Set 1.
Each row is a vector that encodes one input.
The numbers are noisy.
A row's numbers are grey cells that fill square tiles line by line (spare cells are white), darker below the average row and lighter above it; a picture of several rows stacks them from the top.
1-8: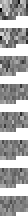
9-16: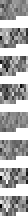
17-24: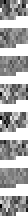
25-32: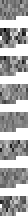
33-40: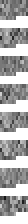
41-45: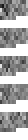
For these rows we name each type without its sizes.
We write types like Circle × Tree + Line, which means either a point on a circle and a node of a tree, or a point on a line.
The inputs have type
List(Line × Line).
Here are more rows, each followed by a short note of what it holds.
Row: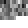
the empty list
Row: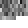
a list of one item
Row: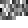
the empty list
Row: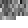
a list of one item
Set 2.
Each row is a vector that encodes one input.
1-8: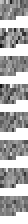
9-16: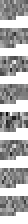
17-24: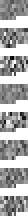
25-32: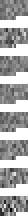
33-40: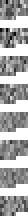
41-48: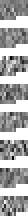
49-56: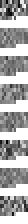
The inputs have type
Bool × Bool × Bool × Bool × Line5.
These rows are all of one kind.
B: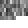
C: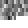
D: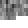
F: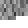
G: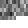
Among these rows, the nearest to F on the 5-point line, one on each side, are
C and D.
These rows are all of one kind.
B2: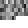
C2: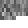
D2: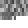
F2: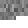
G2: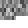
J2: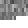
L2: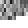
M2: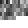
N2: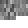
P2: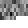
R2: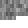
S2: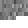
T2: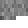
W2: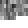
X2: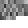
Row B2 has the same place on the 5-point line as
D2, F2, M2 and X2.
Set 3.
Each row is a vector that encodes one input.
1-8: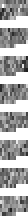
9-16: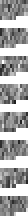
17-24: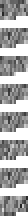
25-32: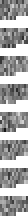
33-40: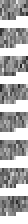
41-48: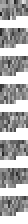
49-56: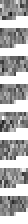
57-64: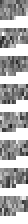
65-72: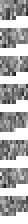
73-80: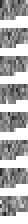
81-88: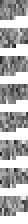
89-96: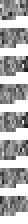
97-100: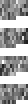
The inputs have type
Bool × Bool × Bool + Circle11 + Unit.
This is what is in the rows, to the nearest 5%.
About 40% of them hold a point on an 11-point circle. About 5% of them hold a fixed value. The rest hold three true/false values.
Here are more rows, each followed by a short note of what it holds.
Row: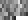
a point on an 11-point circle
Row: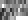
a fixed value
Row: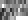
a fixed value
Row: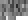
three true/false values
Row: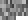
a point on an 11-point circle
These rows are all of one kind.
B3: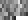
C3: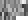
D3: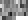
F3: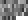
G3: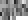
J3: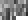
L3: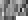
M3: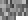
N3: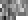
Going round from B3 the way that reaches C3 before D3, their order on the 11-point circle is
B3, L3, C3, G3, J3, F3, M3, D3, N3.
